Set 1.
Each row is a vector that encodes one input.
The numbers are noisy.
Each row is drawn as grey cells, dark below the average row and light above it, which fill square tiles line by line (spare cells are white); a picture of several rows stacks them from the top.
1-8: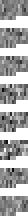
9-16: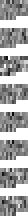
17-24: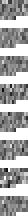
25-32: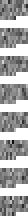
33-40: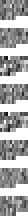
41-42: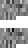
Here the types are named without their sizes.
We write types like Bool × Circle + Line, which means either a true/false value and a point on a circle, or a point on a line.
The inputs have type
List(Line).
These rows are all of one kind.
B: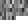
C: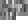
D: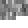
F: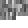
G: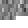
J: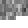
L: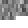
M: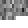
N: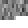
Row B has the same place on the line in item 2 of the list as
M and N.
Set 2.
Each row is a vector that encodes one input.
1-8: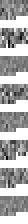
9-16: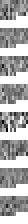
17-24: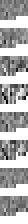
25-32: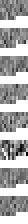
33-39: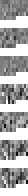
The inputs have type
Line3 × Line5 + Line4.
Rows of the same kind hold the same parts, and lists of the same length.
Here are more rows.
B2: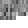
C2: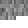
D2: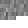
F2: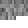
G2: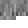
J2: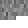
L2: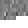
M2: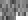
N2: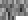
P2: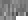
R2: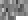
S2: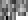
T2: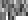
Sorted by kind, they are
B2, M2, N2, R2, S2, T2
C2, D2, F2, G2, J2, L2, P2

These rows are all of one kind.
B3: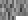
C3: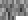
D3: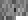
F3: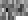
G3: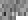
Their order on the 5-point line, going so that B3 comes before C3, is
D3, B3, C3, F3, G3.
